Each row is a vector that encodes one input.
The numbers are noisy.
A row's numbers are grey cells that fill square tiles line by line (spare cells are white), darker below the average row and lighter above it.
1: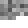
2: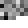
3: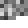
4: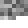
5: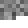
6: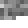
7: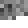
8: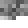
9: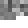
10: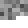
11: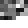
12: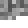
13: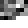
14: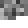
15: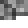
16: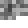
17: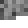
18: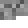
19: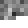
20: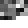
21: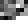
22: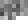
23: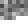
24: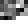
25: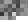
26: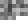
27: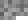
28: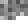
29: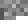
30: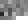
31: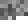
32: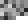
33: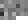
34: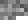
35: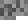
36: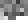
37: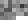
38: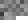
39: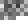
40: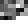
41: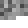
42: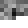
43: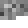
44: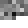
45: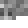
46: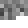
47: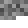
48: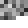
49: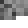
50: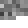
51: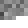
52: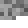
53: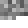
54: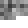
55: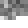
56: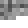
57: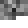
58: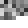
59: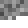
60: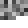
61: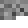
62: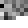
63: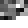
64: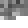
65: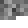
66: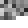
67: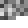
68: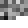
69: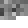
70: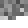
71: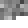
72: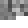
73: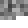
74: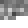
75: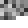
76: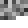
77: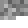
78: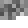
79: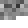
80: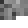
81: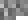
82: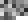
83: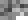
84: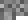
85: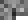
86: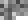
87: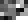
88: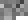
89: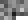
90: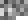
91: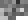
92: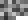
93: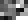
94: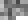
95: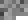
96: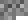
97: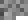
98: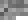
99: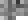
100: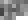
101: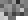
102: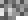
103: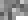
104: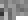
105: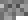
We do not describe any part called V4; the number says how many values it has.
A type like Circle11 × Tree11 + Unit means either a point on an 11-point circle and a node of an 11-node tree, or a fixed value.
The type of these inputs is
List3(Bool × V4).
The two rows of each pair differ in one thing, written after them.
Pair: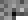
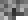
the value of V4 in item 1 of the list
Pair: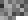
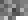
the true/false value in item 1 of the list
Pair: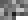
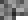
the true/false value in item 1 of the list
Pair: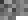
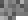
the true/false value in item 1 of the list
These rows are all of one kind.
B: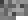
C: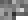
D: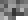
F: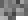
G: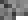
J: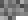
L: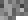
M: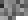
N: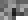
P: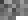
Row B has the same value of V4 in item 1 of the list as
C and G.
